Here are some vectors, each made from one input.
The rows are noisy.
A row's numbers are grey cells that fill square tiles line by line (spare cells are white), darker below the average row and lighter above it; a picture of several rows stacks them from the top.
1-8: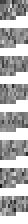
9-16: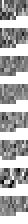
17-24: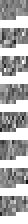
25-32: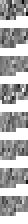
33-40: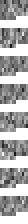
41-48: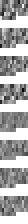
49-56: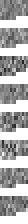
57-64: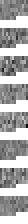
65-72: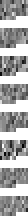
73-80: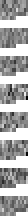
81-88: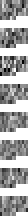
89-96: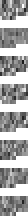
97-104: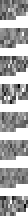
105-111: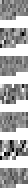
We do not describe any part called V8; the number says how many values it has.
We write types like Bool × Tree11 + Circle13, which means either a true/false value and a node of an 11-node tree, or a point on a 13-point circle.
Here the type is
Line4 × (Tree11 + V8).
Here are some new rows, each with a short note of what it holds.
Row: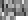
a point on a 4-point line and a node of an 11-node tree
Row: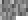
a point on a 4-point line and a node of an 11-node tree
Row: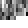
a point on a 4-point line and a value of V8
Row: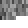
a point on a 4-point line and a node of an 11-node tree
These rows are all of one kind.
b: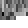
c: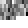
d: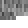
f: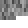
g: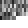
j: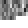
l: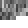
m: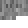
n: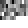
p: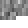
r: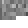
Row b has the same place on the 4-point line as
l and n.
